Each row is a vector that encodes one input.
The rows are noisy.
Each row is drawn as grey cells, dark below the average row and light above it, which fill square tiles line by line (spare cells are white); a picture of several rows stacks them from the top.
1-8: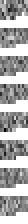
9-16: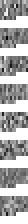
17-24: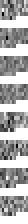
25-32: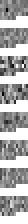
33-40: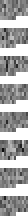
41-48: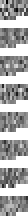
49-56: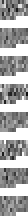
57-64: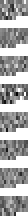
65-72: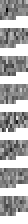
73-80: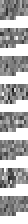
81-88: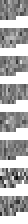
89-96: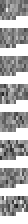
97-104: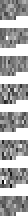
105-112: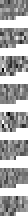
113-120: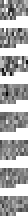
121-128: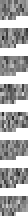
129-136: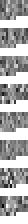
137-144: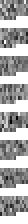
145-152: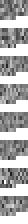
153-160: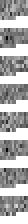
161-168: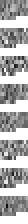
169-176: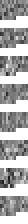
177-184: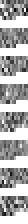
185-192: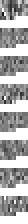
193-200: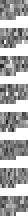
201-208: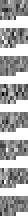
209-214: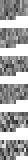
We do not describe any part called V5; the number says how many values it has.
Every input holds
either one of 8 labels and two values of V5, or a point on a 9-point line and four true/false values.
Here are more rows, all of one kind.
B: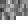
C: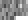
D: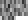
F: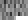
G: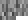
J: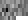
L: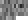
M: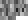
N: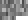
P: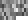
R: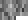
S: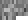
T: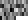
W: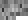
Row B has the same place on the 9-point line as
M, N, R and S.
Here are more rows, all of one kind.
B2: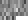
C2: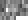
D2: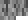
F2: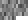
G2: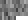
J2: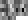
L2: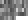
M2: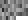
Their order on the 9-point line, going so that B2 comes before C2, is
B2, F2, C2, M2, L2, D2, J2, G2.
